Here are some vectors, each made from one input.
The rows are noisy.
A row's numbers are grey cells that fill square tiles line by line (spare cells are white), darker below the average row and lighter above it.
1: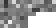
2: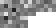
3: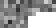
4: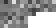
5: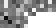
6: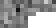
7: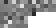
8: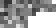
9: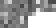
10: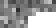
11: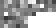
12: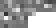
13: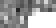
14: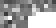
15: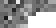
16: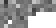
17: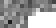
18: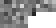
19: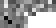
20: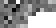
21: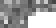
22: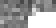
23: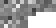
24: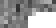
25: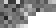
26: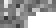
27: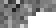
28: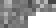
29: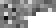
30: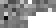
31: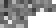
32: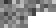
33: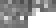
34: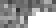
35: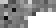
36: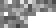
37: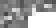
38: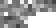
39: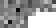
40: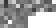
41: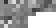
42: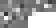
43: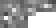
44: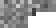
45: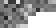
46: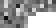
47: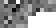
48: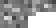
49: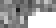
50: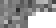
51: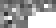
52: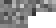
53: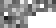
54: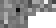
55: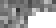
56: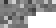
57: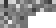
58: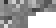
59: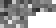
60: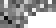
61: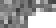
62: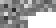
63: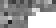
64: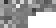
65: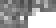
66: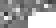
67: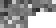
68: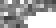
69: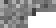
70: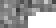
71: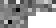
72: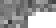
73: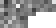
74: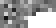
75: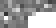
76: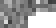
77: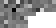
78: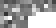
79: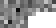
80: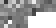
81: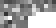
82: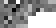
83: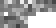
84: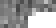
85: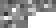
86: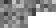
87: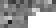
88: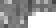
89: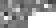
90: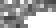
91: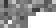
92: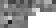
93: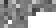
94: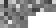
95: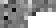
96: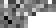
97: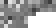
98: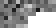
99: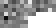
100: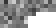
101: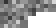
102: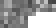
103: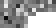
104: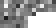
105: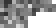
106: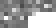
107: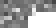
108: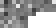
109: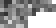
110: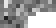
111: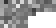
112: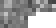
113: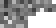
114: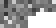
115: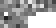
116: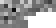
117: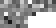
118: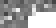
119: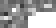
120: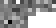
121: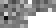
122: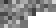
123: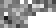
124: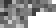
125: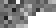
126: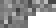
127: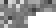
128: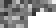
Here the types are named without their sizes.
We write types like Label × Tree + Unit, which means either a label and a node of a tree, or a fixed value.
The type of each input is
(Bool × Bool × Bool + Line) × Line.
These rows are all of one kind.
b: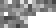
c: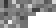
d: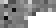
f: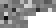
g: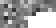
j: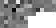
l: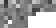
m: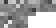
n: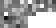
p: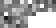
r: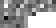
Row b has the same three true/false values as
n and p.
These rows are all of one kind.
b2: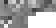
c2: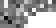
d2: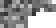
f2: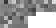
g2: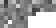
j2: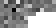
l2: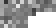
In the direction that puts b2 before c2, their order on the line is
j2, f2, g2, b2, c2, l2, d2.
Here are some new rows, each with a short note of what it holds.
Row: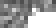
a point on each of two lines
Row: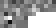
a point on each of two lines
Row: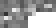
a point on each of two lines
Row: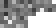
a point on a line and three true/false values
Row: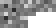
a point on a line and three true/false values
